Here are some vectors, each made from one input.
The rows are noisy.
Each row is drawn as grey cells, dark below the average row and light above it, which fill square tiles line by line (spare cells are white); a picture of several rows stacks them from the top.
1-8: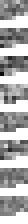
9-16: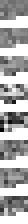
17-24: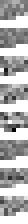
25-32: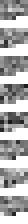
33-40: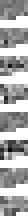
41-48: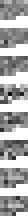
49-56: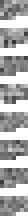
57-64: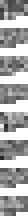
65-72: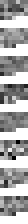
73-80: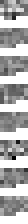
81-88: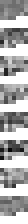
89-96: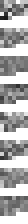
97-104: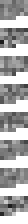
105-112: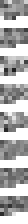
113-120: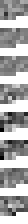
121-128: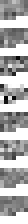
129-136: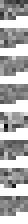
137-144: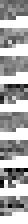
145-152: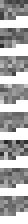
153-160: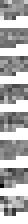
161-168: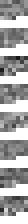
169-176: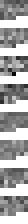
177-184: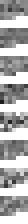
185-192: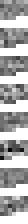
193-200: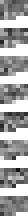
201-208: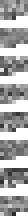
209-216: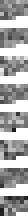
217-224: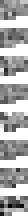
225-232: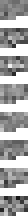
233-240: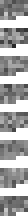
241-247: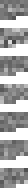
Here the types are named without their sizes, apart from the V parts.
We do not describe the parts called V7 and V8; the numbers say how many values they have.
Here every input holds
either a point on a circle and a true/false value, or a fixed value, or a value of V7 and a value of V8.
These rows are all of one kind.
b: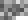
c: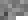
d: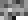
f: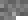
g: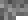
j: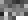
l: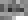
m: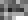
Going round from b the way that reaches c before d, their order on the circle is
b, g, m, f, l, c, j, d.
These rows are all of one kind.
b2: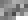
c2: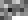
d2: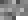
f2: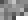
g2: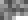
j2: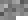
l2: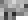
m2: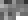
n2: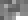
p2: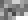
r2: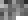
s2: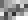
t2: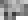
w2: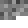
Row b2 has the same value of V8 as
d2, m2, n2 and s2.
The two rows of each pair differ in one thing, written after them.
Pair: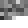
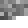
the place on the circle
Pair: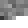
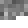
the true/false value
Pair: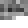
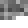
the place on the circle
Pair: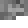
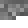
the place on the circle
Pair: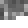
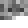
the place on the circle
